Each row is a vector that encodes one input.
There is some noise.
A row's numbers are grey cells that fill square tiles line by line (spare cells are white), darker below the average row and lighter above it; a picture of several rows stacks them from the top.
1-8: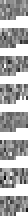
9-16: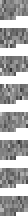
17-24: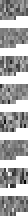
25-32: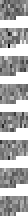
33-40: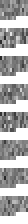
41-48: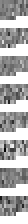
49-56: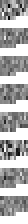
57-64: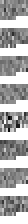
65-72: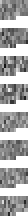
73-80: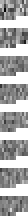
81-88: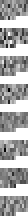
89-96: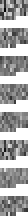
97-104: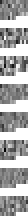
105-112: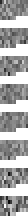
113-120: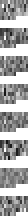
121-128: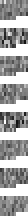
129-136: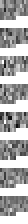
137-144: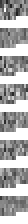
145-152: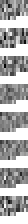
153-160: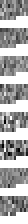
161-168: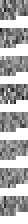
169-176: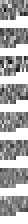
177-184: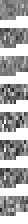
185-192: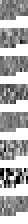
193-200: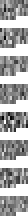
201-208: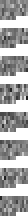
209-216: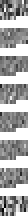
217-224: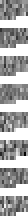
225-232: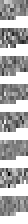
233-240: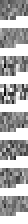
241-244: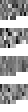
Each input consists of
one of 5 labels, together with either a point on a 13-point circle, or a point on a 13-point line.
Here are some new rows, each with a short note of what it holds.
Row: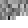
a point on a 13-point circle and one of 5 labels
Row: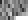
one of 5 labels and a point on a 13-point line
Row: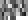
a point on a 13-point circle and one of 5 labels
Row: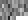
a point on a 13-point circle and one of 5 labels
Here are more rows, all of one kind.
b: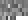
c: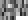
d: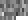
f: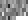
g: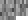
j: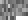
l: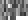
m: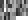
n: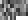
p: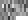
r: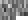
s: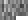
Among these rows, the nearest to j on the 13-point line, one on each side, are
b and p.
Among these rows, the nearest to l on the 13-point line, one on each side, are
d and g.
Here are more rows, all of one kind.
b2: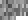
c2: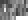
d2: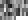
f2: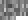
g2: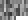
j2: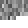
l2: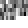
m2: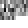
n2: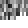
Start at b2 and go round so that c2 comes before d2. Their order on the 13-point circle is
b2, f2, l2, m2, n2, j2, g2, c2, d2.
